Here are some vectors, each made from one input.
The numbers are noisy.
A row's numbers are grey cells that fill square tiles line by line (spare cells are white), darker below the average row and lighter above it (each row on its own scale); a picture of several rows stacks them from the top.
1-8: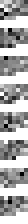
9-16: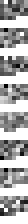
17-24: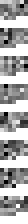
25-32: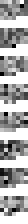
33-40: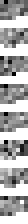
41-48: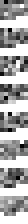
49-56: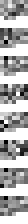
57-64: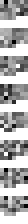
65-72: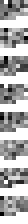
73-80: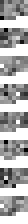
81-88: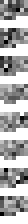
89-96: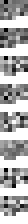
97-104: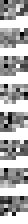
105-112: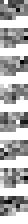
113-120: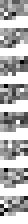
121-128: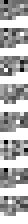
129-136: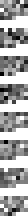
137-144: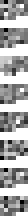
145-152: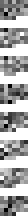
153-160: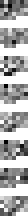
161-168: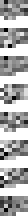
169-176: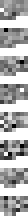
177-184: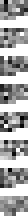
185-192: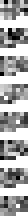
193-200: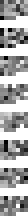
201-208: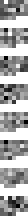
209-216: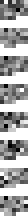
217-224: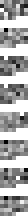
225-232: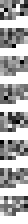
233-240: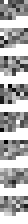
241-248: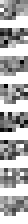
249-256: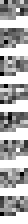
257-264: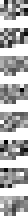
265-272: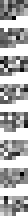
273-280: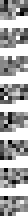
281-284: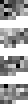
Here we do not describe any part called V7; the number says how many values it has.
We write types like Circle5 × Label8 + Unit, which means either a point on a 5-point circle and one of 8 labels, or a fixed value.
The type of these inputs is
Bool × Bool × Bool × Bool + Tree10 + Unit + V7 × V7.
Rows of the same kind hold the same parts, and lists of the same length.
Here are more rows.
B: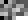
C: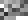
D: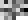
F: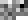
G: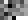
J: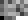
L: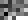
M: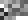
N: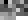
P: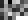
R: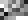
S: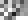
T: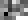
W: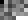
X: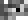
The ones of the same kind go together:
B, D, F, N, S
C, M, R
G, L, T, W
J, P, X

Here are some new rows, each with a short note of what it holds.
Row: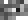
a node of a 10-node tree
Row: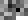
a node of a 10-node tree
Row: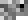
four true/false values
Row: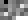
four true/false values
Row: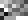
a fixed value
